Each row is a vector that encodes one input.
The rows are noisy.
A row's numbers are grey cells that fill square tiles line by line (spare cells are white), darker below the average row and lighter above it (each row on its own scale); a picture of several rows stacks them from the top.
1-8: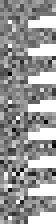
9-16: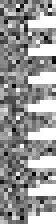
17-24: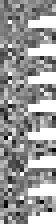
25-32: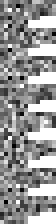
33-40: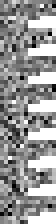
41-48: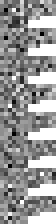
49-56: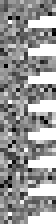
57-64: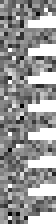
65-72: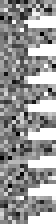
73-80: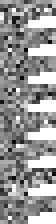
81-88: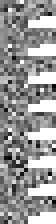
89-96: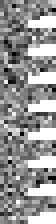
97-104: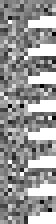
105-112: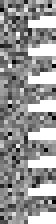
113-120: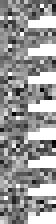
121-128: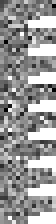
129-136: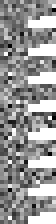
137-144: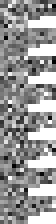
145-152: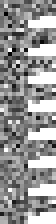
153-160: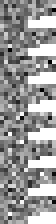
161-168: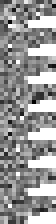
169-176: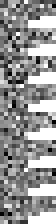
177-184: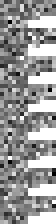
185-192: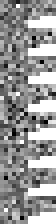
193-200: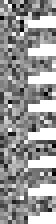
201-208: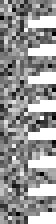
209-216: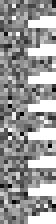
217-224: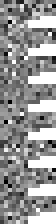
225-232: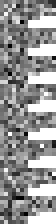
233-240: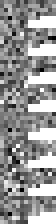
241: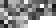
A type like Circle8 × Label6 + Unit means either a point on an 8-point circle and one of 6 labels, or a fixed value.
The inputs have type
(Bool × Bool × Bool + Unit) × Tree8.
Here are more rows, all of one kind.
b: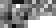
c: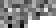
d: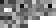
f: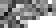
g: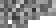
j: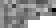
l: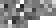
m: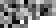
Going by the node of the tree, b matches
f and m.
